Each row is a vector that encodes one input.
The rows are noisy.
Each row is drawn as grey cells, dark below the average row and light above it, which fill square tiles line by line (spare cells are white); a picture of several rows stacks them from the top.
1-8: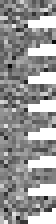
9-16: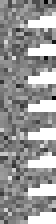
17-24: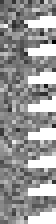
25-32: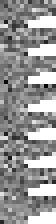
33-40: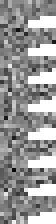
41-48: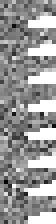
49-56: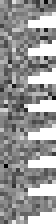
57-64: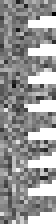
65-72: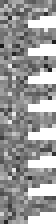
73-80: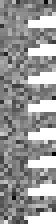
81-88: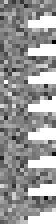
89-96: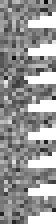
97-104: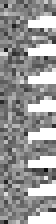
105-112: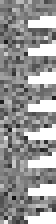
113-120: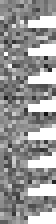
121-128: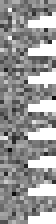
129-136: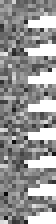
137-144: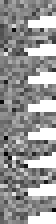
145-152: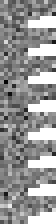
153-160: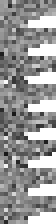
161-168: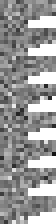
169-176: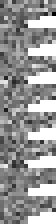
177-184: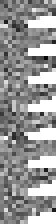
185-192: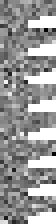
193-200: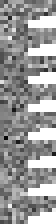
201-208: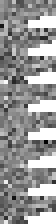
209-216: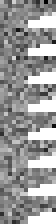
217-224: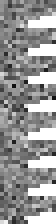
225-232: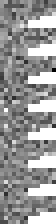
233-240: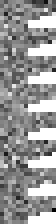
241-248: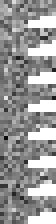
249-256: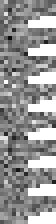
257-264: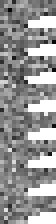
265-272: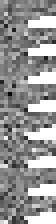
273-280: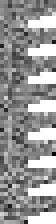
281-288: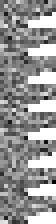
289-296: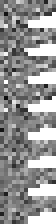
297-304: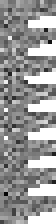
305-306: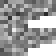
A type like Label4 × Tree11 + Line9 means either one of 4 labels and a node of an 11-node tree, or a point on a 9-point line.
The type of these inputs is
Line18 × List2(Line8).
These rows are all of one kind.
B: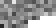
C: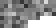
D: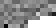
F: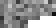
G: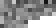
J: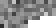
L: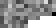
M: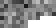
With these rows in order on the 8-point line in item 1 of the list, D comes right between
C and G.
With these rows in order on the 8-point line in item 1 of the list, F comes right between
B and L.
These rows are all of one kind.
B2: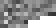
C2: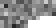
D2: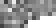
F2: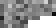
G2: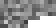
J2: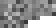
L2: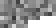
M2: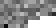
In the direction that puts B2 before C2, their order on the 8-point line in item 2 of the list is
F2, J2, B2, D2, G2, M2, C2, L2.
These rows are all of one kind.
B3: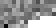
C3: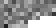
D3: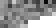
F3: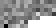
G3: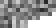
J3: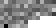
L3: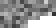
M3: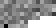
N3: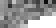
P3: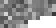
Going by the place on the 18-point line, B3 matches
C3, F3, J3 and M3.
